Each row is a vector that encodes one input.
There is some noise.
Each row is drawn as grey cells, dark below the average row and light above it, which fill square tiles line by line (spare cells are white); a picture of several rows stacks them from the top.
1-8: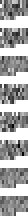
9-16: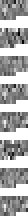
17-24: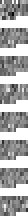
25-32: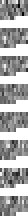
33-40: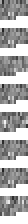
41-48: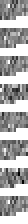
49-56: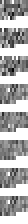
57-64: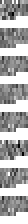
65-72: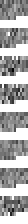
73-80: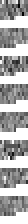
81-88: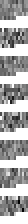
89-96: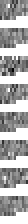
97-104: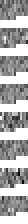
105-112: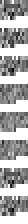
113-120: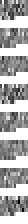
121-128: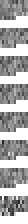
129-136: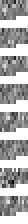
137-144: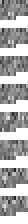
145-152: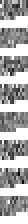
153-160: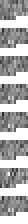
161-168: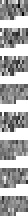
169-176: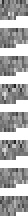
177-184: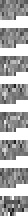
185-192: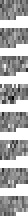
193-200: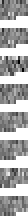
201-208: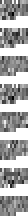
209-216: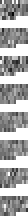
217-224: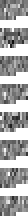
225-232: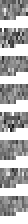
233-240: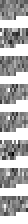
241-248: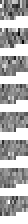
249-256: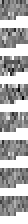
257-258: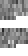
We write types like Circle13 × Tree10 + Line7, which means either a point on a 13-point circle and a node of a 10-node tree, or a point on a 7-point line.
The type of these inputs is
Label5 + Line10.
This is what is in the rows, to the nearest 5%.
About 25% of them hold one of 5 labels. The rest hold a point on a 10-point line.
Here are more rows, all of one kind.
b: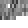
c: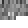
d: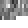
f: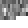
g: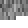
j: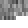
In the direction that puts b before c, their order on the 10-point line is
d, b, j, g, c, f.
